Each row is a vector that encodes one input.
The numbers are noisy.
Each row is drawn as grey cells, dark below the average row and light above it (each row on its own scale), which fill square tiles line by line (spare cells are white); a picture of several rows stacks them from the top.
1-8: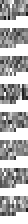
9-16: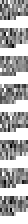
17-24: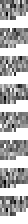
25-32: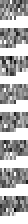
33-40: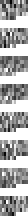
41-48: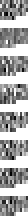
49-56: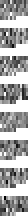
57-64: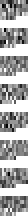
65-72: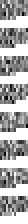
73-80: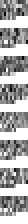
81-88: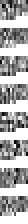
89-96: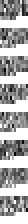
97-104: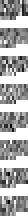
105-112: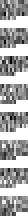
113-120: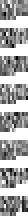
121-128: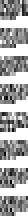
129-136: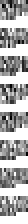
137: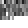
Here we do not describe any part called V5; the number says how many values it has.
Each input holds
a list of up to three items, each a true/false value and a value of V5.
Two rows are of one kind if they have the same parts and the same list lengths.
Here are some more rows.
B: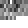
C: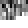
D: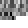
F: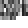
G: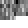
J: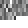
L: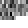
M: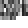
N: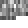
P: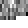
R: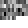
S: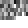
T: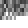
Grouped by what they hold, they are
B, G, J, N, P, S
C, D, L
F, M
R, T

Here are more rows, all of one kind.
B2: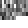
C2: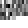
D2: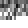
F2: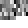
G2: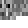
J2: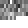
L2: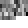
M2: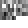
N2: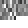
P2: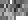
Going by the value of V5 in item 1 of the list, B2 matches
C2, G2 and M2.
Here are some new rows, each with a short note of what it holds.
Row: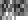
a list of two items
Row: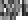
the empty list
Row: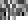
a list of two items
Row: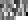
a list of three items
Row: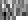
a list of three items
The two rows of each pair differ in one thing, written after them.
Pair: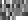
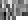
the true/false value in item 1 of the list
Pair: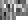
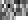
the true/false value in item 1 of the list
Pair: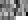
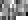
the true/false value in item 1 of the list
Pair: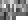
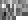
the value of V5 in item 1 of the list
